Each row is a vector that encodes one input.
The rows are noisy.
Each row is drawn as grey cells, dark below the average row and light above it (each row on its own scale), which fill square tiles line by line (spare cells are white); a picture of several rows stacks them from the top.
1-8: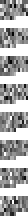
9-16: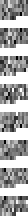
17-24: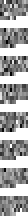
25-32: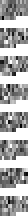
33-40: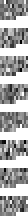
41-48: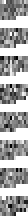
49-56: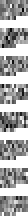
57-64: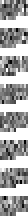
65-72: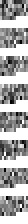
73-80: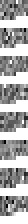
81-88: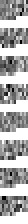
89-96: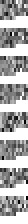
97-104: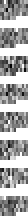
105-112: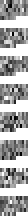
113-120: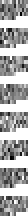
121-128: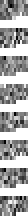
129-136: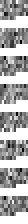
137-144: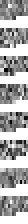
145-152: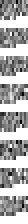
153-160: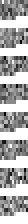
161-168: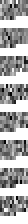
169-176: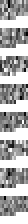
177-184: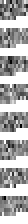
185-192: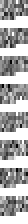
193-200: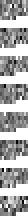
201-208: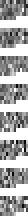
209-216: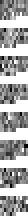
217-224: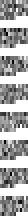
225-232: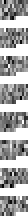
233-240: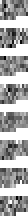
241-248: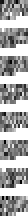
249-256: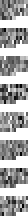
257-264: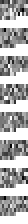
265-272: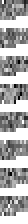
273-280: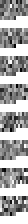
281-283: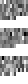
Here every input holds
two labels (each one of 12).
